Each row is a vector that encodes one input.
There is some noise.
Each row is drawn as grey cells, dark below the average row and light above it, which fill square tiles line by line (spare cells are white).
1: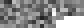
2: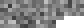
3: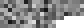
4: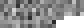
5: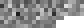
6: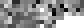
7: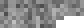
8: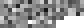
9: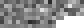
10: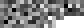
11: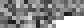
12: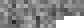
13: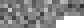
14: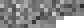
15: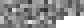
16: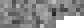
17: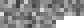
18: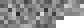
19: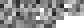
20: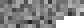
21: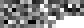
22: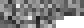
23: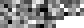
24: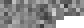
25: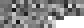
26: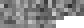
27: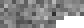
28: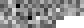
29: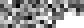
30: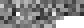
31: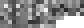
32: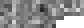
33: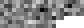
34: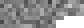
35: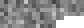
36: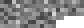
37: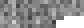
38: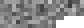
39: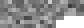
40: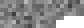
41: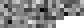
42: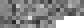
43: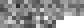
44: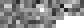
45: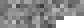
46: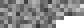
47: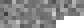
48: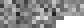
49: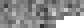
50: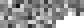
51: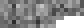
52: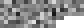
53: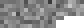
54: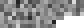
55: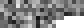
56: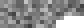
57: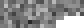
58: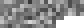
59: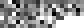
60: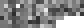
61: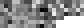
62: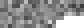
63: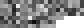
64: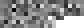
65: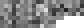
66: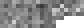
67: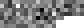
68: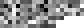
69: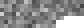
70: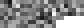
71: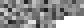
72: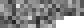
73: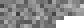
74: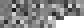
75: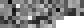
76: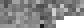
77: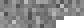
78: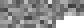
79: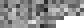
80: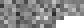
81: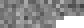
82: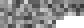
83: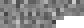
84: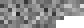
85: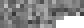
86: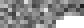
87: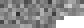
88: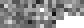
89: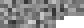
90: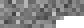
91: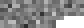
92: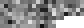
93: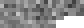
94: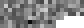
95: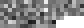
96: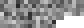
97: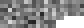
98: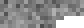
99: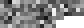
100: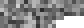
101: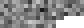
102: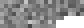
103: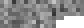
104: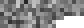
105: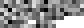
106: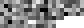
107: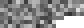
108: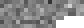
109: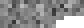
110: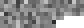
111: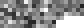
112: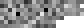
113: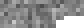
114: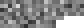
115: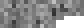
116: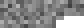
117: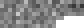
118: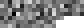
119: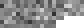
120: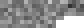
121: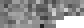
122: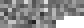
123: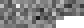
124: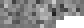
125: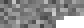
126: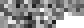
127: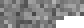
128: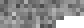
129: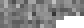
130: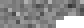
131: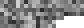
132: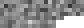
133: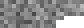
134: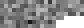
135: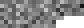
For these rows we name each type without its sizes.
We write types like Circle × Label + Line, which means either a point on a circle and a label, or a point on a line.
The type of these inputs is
List(Circle).
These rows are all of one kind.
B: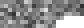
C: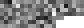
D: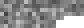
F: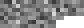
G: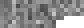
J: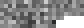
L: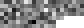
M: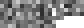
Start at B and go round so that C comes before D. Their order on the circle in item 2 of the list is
B, L, J, G, C, F, M, D.
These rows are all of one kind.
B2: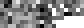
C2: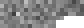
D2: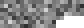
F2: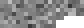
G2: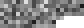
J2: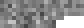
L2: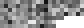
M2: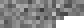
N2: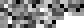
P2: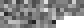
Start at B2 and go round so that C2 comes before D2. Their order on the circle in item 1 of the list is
B2, P2, L2, G2, M2, C2, N2, D2, F2, J2.
